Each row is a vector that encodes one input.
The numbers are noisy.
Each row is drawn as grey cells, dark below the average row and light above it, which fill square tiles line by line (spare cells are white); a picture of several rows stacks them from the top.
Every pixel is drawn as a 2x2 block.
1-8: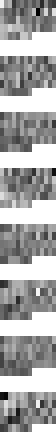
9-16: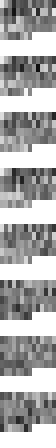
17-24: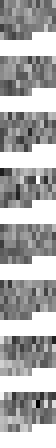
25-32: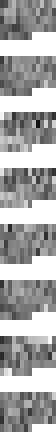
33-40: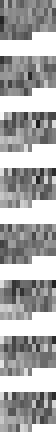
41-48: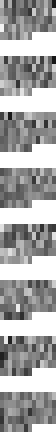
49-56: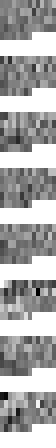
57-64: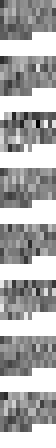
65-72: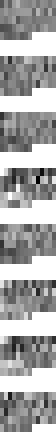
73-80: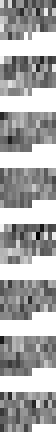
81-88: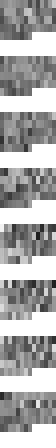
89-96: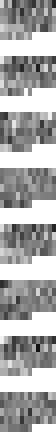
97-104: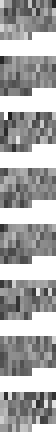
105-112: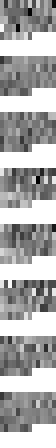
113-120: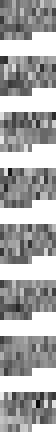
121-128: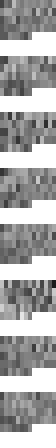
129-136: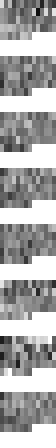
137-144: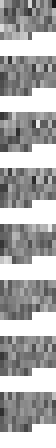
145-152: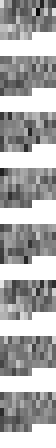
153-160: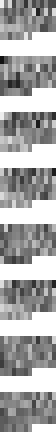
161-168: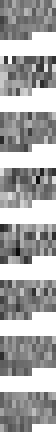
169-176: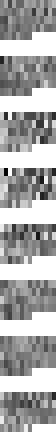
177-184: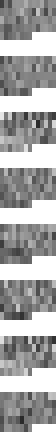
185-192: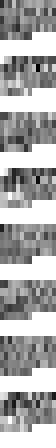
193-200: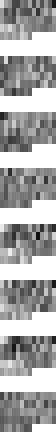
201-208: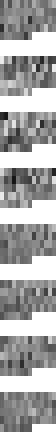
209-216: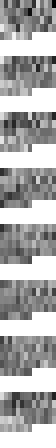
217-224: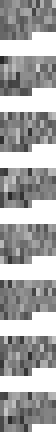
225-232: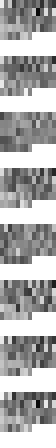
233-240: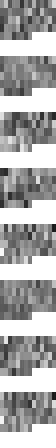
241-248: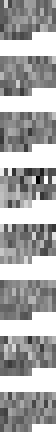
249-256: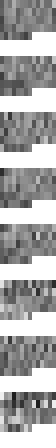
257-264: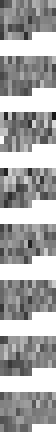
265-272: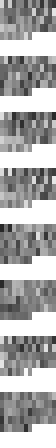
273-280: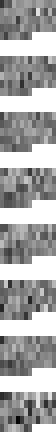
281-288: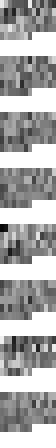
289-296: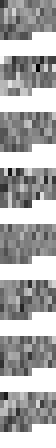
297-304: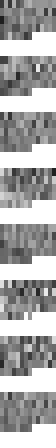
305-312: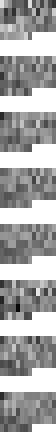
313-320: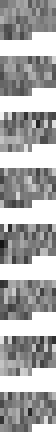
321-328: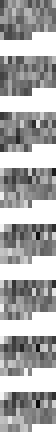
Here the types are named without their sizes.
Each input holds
either a node of a tree, or a list of items, each a point on each of two lines.
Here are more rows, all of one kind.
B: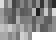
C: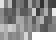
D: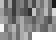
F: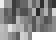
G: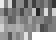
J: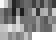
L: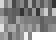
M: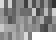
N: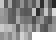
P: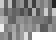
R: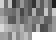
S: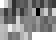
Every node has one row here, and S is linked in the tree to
B, G and R.
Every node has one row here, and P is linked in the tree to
D, G and L.
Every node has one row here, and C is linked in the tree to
M.
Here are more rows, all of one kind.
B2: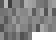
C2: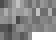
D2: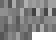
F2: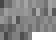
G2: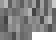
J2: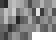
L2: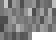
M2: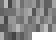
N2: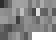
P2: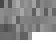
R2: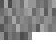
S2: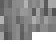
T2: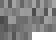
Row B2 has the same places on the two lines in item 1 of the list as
F2, N2, P2 and R2.
